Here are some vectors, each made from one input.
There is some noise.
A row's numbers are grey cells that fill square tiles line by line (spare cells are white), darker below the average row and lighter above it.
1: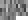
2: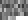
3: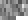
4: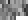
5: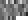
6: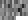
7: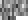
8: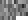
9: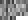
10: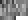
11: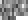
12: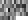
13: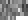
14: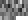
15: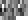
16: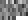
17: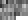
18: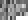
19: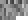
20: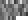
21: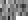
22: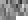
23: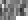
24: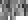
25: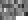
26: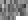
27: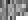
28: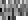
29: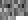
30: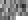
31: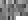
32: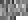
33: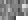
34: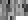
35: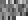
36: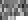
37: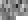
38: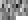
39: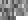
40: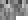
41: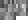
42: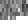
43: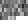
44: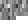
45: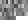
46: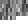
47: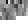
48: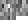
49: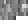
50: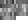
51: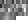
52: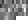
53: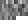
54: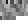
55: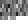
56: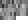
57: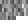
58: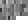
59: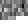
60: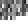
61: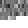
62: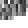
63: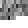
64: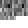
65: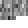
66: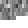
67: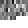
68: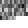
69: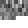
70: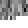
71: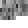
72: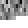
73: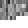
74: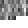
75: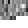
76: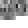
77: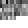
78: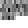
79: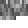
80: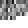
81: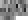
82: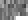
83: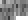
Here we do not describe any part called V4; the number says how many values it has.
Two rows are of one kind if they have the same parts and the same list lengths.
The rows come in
2 kinds.
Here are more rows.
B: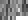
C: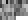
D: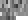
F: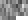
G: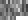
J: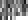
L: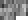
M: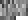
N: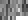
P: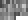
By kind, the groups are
B, G, J, N
C, D, F, L, M, P

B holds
a point on a 6-point line and a point on a 7-point line.
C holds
a point on a 7-point line and a value of V4.
